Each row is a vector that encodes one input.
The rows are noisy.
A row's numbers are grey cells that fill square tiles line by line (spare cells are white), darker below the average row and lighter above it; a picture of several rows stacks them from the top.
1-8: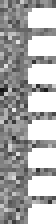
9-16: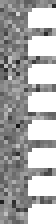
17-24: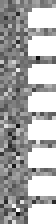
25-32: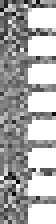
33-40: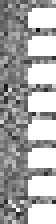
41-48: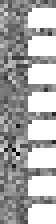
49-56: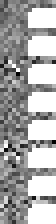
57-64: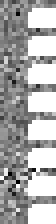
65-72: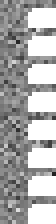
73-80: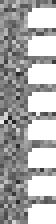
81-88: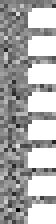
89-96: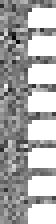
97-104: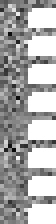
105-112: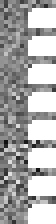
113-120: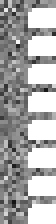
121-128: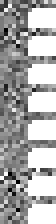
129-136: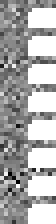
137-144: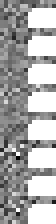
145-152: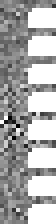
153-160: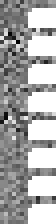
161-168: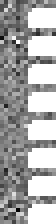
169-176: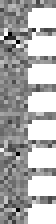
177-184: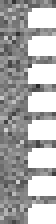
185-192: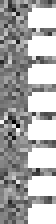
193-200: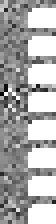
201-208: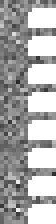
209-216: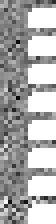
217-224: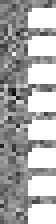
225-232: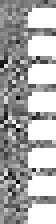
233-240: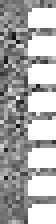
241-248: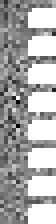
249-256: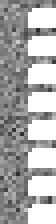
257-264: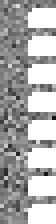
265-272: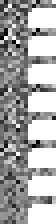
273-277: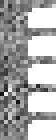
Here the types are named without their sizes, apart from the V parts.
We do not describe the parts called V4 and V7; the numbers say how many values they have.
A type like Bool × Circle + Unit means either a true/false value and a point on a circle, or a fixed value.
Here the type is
Line × V7 + (Tree + Unit) × V4.
